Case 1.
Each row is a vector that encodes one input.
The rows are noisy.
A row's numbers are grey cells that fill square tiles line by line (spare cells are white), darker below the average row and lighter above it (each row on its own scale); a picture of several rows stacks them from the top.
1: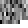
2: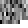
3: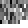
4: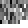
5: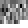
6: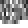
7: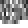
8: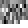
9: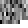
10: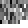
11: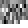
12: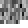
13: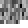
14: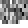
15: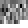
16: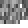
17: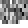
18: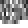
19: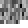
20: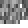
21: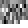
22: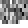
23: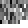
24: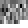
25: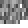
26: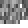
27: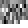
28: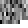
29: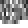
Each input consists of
three true/false values.
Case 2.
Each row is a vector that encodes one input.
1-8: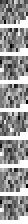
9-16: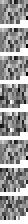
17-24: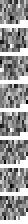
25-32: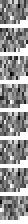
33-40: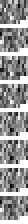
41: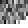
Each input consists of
a point on a 6-point line.
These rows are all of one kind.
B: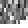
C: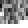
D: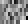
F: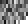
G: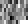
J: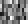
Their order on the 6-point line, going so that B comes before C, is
J, B, F, C, G, D.
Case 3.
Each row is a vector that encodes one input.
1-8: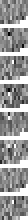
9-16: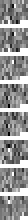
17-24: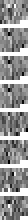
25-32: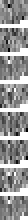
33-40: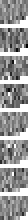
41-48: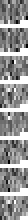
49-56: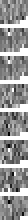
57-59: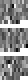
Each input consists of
either a fixed value, or three true/false values.
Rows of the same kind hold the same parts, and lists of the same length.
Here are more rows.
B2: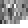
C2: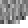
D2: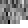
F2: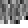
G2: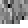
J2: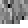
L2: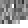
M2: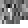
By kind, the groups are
B2, C2, F2, G2, J2, L2, M2
D2

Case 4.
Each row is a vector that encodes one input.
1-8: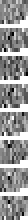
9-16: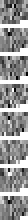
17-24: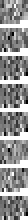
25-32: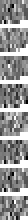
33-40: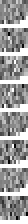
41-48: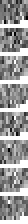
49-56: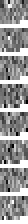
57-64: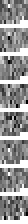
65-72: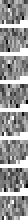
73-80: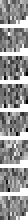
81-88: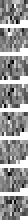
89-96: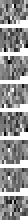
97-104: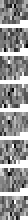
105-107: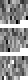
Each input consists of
either a fixed value, or four true/false values.
